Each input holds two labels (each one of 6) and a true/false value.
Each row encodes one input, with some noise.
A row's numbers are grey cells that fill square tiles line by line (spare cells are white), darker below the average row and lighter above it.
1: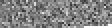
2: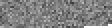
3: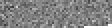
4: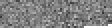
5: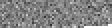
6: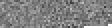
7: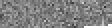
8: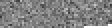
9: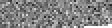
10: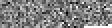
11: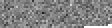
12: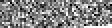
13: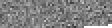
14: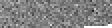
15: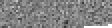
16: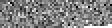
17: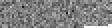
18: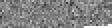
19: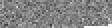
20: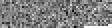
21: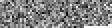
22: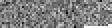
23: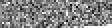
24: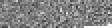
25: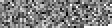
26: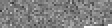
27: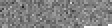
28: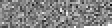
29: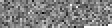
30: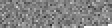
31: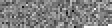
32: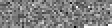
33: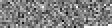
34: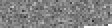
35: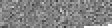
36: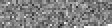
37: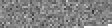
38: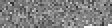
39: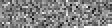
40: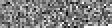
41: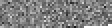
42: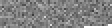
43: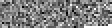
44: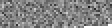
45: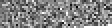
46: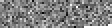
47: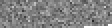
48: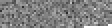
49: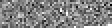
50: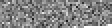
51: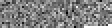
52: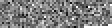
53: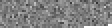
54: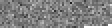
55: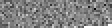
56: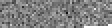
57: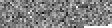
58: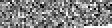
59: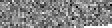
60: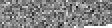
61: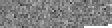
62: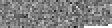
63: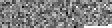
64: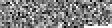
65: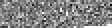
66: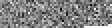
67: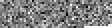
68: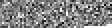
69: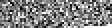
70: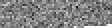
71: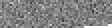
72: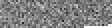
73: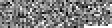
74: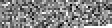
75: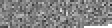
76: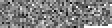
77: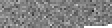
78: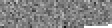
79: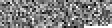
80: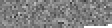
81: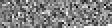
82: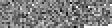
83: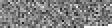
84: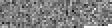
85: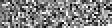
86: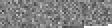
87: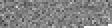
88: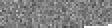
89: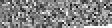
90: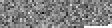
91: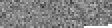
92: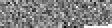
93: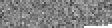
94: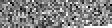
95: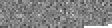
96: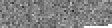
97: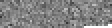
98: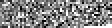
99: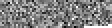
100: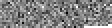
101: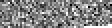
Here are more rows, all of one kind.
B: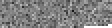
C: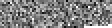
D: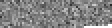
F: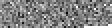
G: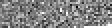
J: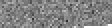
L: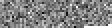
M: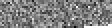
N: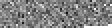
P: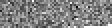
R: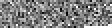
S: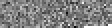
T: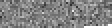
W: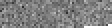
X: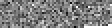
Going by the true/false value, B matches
C, M, R and X.
